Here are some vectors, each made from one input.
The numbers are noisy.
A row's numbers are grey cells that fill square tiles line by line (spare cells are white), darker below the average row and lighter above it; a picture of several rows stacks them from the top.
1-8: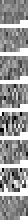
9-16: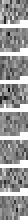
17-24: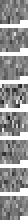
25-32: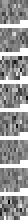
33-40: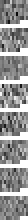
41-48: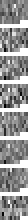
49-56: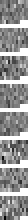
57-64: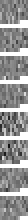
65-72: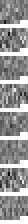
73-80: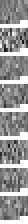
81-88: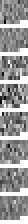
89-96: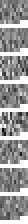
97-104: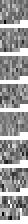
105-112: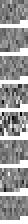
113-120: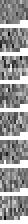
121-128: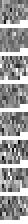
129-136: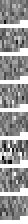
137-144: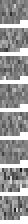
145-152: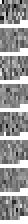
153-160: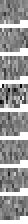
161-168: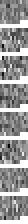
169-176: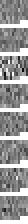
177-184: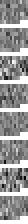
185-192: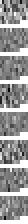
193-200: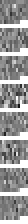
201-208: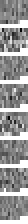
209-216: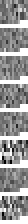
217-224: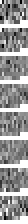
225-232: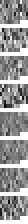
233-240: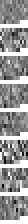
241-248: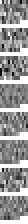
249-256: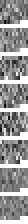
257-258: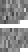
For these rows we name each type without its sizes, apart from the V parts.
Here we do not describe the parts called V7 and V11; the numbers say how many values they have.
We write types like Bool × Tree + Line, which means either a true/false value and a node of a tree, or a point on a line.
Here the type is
Label × (Line + V11) + V7.
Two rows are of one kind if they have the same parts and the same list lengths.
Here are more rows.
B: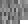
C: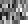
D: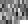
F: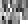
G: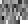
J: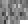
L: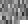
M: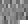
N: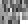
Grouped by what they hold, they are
B, D, L, M
C, J
F, G, N

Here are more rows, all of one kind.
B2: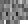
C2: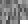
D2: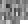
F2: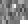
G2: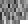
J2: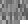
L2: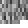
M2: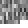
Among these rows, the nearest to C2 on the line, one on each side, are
B2 and D2.
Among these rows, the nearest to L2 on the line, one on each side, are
G2 and J2.
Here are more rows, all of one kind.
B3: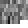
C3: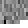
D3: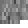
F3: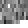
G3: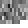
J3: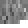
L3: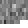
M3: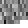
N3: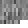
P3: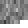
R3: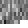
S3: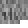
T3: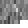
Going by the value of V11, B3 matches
C3, L3 and N3.
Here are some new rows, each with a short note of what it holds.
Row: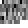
a value of V7
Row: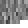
a label and a point on a line
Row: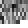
a value of V7
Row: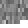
a label and a point on a line
